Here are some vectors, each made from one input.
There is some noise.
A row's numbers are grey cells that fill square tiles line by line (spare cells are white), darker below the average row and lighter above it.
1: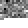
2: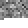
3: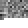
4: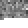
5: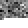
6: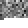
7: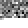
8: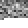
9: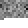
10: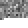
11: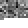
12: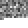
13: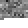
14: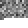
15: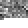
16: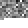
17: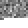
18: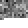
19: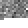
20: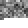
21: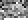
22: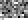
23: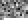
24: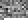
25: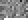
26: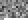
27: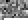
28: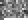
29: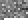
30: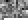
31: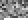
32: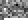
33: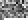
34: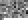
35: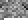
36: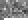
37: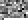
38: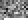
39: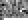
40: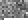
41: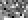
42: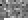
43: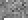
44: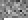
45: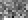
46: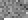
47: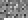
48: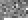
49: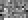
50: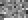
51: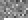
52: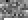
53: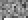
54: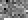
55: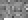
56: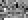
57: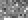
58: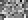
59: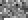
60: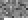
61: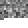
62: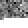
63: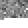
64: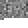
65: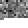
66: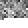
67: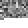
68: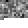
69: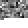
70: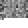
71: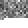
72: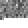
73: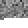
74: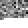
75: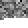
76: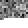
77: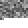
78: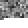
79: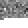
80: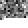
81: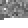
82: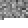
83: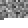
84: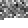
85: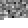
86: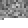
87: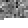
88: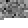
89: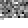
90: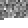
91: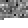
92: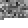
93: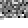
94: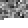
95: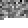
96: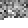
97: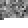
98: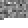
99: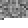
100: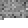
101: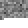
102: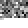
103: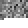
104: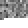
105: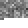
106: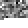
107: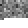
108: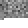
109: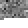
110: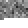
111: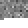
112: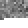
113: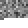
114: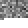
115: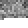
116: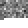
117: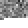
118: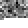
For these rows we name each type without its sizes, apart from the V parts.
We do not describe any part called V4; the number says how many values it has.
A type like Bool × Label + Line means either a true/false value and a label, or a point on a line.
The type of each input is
List(Label × V4).
